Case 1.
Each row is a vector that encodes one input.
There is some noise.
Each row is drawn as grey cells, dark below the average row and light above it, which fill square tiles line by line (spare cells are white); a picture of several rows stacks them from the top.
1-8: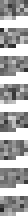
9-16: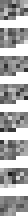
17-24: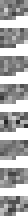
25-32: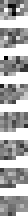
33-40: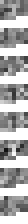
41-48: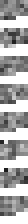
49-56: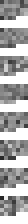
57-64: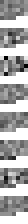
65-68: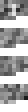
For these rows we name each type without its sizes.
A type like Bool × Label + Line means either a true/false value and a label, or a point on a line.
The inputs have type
Bool × Line.
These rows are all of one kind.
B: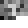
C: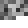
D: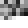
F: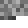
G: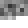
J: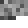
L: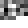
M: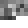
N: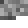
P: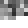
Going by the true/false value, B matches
F, J, M and N.
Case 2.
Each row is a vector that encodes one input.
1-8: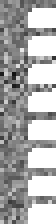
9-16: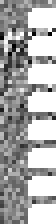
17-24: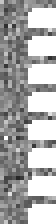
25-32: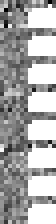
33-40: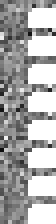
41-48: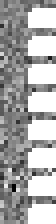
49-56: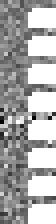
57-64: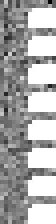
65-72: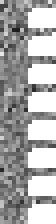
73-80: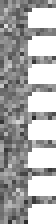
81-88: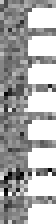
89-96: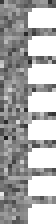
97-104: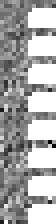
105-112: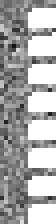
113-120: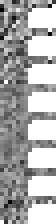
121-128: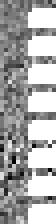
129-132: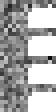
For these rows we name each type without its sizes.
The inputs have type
Bool × Bool × Bool × Bool × Bool + Label.
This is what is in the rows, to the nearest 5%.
About 5% of them hold a label. The rest hold five true/false values.
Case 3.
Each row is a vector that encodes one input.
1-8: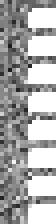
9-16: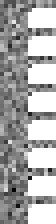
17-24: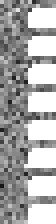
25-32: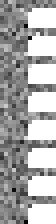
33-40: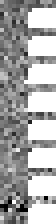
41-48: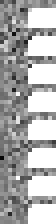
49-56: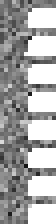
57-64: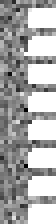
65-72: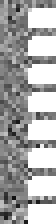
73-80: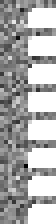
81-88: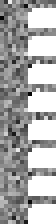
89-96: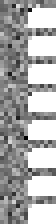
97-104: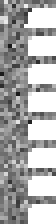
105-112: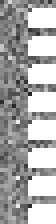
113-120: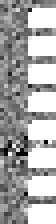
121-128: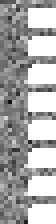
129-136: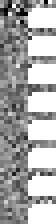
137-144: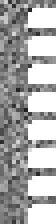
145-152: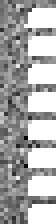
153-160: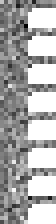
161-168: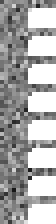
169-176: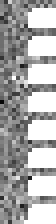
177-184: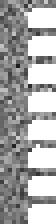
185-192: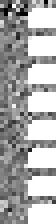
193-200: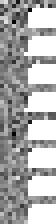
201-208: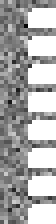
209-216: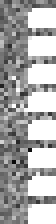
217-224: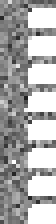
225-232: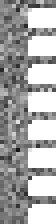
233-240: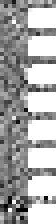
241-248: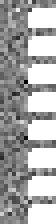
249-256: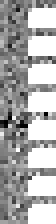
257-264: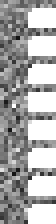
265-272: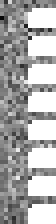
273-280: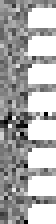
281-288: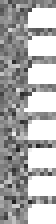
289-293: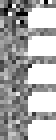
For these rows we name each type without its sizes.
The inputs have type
List(Line).
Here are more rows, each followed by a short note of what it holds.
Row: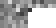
a list of one item
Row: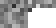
a list of one item
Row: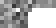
a list of one item
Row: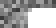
a list of two items
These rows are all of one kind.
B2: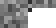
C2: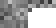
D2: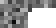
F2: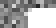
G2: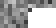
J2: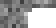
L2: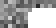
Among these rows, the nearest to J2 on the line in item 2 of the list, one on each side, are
G2 and L2.
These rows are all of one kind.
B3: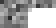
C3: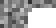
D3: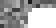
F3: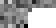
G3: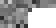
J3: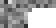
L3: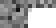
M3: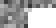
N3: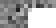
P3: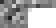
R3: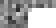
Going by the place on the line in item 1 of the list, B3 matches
L3, N3, P3 and R3.
